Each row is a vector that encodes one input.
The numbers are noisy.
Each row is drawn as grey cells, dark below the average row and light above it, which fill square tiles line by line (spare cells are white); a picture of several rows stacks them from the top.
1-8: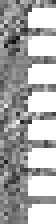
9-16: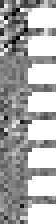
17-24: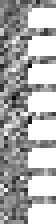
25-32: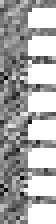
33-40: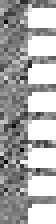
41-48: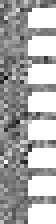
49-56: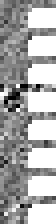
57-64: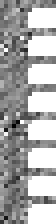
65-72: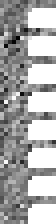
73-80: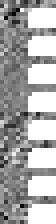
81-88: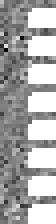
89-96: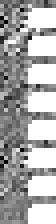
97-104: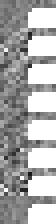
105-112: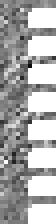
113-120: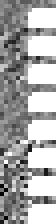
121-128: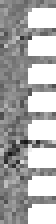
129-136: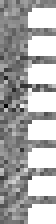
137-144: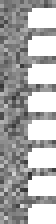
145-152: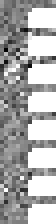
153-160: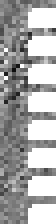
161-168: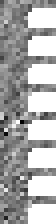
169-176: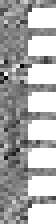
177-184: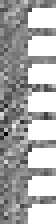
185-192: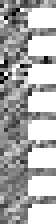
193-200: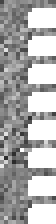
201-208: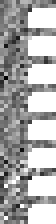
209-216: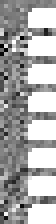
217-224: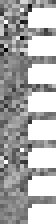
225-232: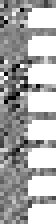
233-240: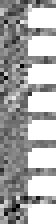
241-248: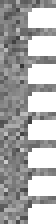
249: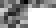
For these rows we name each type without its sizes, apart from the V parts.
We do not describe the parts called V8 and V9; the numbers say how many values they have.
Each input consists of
a true/false value, a value of V8 and a value of V9, together with either a label, or a point on a line.
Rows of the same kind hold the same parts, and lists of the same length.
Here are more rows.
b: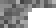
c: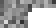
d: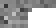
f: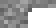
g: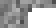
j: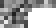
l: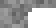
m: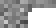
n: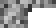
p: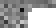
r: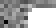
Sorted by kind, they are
b, f, m
c, d, g, j, l, n, p, r

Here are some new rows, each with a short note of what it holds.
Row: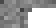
a label, a true/false value, a value of V8 and a value of V9
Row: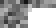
a label, a true/false value, a value of V8 and a value of V9
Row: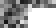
a point on a line, a true/false value, a value of V8 and a value of V9
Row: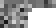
a point on a line, a true/false value, a value of V8 and a value of V9
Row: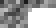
a label, a true/false value, a value of V8 and a value of V9
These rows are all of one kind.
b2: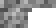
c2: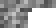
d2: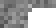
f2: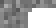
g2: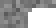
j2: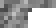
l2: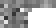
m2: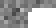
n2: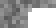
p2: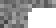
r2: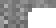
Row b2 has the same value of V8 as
d2, j2 and m2.
